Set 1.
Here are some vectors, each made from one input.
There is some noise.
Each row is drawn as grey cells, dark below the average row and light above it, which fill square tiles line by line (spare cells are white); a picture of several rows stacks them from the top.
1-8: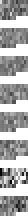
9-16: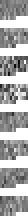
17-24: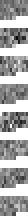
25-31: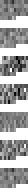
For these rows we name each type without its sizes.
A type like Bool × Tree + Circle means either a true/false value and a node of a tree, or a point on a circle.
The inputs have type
Bool × Bool × Bool + Unit.
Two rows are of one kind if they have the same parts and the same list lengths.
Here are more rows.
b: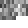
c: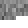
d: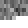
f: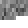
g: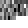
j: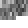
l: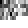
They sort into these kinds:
b, c, d, f, j, l
g

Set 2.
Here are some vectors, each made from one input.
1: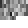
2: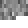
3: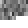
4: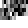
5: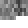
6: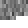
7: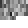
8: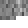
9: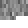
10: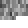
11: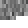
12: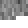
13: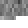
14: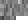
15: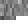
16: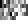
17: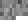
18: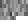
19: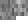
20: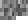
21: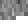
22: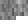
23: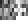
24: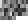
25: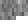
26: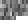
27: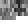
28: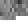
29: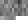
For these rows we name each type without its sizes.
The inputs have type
Bool × Bool × Bool.
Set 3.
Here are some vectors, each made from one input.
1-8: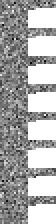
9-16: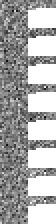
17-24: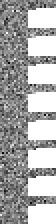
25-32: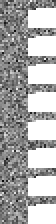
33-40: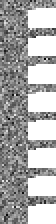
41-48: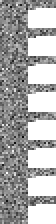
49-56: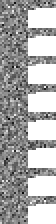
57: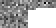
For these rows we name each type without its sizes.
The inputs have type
Bool × Bool × Bool × Bool.
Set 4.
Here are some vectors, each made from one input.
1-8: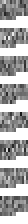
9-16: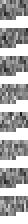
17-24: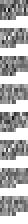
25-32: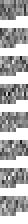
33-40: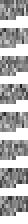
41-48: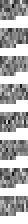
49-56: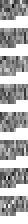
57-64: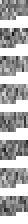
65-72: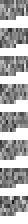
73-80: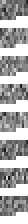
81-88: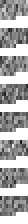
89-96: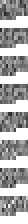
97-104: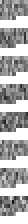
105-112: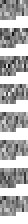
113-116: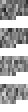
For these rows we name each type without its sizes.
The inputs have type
Bool × Bool × Bool × Bool.
